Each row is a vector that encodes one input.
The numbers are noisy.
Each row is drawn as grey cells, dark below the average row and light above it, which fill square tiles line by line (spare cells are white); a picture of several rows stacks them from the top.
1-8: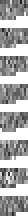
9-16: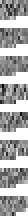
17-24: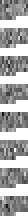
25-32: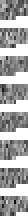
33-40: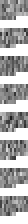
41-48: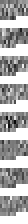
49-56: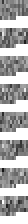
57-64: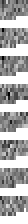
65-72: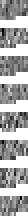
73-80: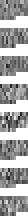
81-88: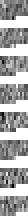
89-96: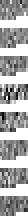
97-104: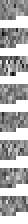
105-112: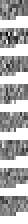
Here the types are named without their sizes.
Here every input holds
a point on a line, together with either a point on a circle, or three true/false values.
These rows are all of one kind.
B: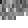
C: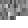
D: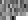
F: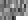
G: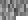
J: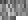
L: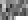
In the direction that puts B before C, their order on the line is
D, F, G, B, J, C, L.
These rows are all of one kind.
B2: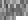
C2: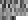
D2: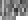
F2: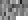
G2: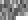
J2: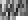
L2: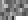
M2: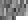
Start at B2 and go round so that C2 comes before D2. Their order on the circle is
B2, M2, L2, C2, D2, F2, J2, G2.
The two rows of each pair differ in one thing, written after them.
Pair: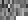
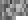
one of the three true/false values
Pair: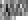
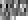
one of the three true/false values
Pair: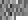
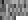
one of the three true/false values
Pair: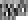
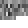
the place on the line
